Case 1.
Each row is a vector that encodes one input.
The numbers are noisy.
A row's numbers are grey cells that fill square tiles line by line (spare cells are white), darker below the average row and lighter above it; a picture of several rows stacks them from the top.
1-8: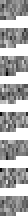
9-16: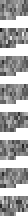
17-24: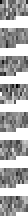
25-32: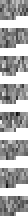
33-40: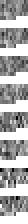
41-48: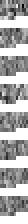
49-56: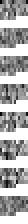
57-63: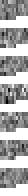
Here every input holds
one of 7 labels.
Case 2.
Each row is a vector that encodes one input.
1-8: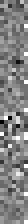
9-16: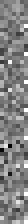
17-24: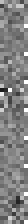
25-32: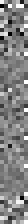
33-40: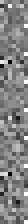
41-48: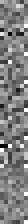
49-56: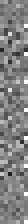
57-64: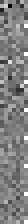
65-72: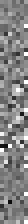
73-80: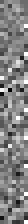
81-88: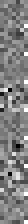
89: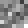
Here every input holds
a point on a 5-point line.
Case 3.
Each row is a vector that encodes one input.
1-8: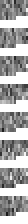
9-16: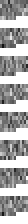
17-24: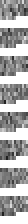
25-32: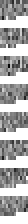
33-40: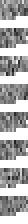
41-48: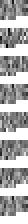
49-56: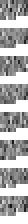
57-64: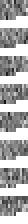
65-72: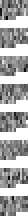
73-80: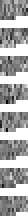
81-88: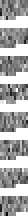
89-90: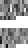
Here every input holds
a point on a 9-point line.
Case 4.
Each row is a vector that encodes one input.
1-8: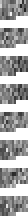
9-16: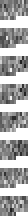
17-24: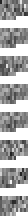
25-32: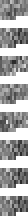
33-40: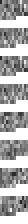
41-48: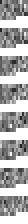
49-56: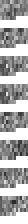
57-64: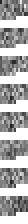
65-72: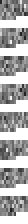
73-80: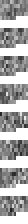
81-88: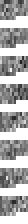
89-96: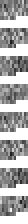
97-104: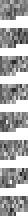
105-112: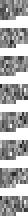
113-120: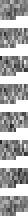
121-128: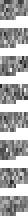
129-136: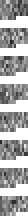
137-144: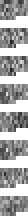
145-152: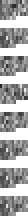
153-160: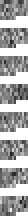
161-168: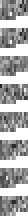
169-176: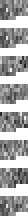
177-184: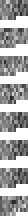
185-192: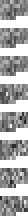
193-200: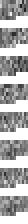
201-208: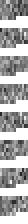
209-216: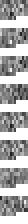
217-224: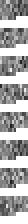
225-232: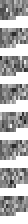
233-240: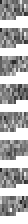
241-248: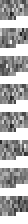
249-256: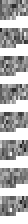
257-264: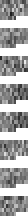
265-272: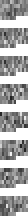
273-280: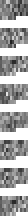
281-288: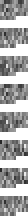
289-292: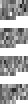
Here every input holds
one of 9 labels.
